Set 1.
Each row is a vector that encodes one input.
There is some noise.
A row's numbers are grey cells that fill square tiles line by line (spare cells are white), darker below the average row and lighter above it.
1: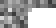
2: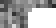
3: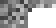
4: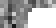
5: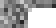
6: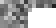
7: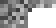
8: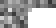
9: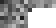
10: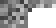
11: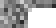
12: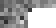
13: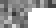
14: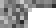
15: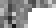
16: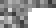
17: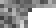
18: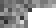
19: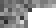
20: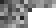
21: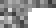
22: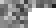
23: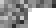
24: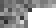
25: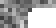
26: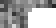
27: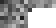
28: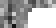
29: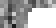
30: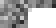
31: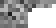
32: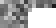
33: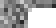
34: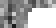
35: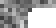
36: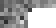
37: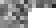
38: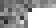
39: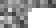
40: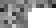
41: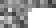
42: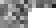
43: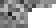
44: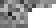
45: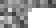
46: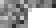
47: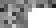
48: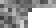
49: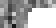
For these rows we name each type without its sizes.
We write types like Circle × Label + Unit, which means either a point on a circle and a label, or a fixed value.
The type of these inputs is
Bool × Line.
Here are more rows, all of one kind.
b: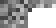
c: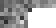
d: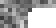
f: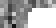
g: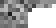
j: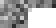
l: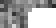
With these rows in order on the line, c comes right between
d and l.
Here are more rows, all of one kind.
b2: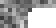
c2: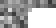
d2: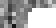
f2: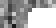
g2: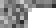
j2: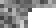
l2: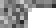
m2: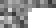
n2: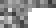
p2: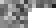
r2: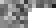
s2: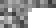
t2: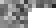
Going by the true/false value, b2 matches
d2, f2 and j2.
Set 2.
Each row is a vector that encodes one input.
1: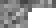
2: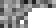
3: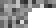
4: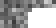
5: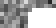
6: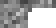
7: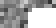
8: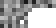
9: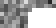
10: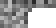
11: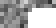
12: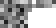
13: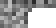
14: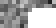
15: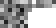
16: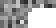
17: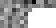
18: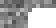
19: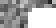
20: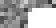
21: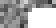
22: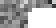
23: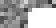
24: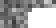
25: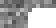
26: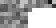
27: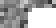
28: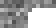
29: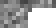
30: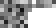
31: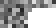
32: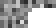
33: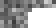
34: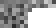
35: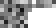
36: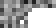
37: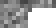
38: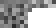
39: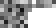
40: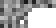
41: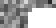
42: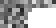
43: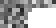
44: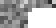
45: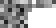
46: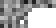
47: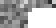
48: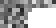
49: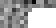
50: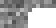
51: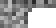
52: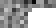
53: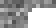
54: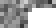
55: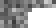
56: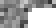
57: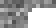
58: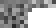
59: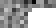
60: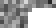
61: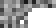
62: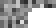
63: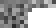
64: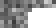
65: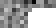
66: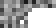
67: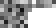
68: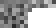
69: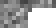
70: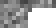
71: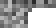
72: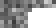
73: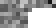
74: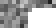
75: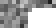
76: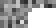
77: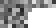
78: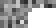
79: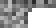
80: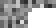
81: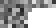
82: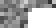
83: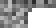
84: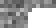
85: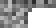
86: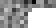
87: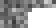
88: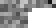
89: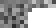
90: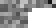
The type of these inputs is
Line7 + Line10.
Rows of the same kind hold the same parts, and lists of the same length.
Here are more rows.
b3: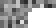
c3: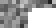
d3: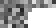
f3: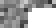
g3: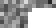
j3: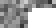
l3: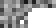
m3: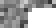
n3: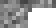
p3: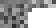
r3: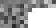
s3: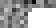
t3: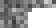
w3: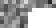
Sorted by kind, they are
b3, d3, l3, n3, p3, r3, s3, t3
c3, f3, g3, j3, m3, w3

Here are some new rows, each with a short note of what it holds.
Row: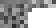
a point on a 10-point line
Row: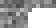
a point on a 10-point line
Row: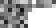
a point on a 10-point line
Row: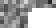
a point on a 7-point line
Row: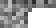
a point on a 10-point line
